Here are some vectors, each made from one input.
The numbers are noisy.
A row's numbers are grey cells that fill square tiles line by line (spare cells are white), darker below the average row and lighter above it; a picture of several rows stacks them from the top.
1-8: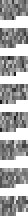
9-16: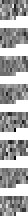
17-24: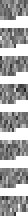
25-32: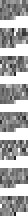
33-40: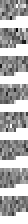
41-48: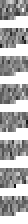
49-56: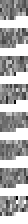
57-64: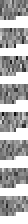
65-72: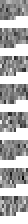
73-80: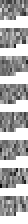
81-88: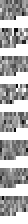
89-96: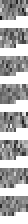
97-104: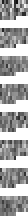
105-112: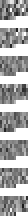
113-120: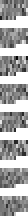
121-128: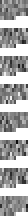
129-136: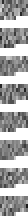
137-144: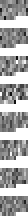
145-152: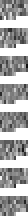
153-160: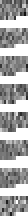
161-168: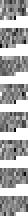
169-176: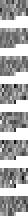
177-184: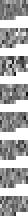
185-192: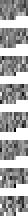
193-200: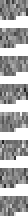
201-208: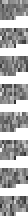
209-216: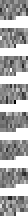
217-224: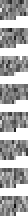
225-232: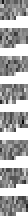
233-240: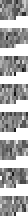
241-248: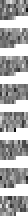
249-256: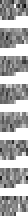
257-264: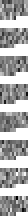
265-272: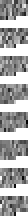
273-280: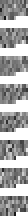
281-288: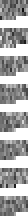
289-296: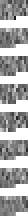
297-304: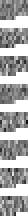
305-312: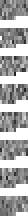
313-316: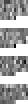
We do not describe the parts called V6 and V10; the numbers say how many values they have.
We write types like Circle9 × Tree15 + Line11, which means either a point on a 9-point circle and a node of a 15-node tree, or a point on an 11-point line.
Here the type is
List2(Circle9) + V6 × V10.
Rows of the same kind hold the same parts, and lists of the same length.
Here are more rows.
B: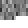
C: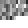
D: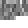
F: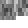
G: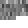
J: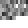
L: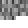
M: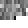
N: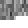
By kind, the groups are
B, L
C, J
D, F, G, N
M

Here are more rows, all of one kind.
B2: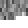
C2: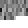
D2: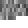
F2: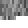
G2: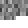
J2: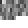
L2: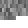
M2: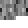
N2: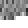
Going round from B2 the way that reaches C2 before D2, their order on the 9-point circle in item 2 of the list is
B2, C2, J2, F2, D2, L2, N2, G2, M2.
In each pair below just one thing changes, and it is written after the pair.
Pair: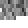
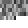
the value of V10
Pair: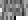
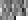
the value of V10
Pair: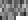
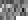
the value of V6
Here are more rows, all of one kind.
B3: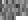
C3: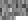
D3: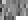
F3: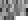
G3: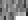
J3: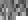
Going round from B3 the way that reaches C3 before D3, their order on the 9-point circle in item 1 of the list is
B3, F3, G3, C3, J3, D3.
